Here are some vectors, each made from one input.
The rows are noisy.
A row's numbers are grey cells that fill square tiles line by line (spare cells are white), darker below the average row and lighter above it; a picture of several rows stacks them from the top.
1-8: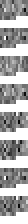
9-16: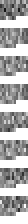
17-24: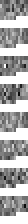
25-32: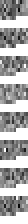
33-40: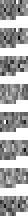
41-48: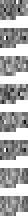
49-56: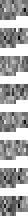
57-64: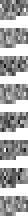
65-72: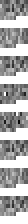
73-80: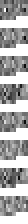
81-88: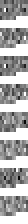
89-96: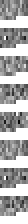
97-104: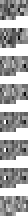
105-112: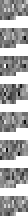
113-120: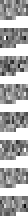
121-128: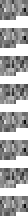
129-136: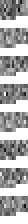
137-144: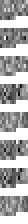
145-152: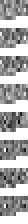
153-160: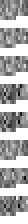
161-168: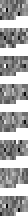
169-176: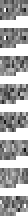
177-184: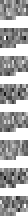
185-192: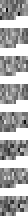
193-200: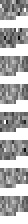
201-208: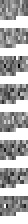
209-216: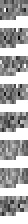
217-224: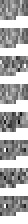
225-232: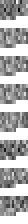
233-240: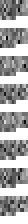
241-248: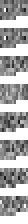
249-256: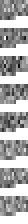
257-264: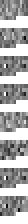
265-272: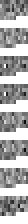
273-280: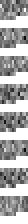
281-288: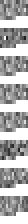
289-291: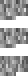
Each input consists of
either a point on a 4-point line, or three true/false values.
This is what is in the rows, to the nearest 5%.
About 25% of them hold a point on a 4-point line. The rest hold three true/false values.
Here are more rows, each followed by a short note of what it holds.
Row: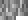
three true/false values
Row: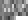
three true/false values
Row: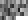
a point on a 4-point line
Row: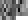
a point on a 4-point line
